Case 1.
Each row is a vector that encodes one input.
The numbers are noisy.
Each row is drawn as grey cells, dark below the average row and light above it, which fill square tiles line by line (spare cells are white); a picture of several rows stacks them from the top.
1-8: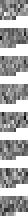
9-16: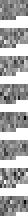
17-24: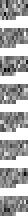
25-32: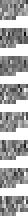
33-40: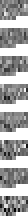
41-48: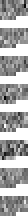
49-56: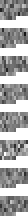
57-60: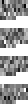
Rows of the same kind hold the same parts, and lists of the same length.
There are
2 kinds of row.
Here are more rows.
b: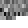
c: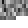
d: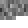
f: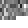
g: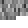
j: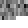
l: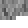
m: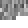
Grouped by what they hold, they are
b, c, d, g, j, l
f, m

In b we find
a point on an 8-point circle and a node of an 8-node tree.
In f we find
a point on an 8-point circle.
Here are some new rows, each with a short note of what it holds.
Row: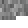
a point on an 8-point circle and a node of an 8-node tree
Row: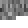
a point on an 8-point circle and a node of an 8-node tree
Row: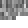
a point on an 8-point circle
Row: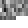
a point on an 8-point circle and a node of an 8-node tree
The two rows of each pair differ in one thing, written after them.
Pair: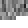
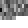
the place on the 8-point circle
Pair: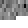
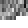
the place on the 8-point circle
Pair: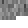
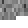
the place on the 8-point circle
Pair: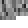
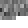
the place on the 8-point circle
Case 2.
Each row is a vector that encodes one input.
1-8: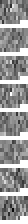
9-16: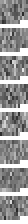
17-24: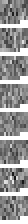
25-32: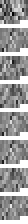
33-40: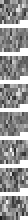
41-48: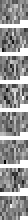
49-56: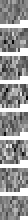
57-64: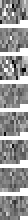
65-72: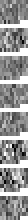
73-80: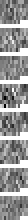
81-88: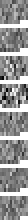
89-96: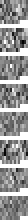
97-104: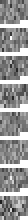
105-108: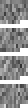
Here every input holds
a list of up to two items, each a point on a 4-point line and a point on a 5-point line.
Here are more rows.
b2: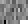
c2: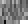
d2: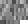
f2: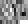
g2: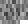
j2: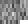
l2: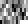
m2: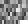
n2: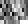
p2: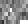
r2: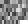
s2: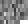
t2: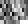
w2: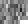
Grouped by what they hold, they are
b2, d2, g2, j2, l2, p2
c2, f2, s2, w2
m2, n2, r2, t2

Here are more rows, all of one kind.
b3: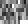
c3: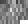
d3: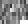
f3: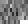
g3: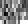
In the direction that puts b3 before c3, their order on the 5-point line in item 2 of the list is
f3, b3, d3, g3, c3.
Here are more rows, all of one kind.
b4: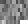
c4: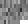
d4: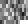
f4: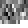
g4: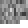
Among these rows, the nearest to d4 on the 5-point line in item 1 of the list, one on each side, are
f4 and g4.
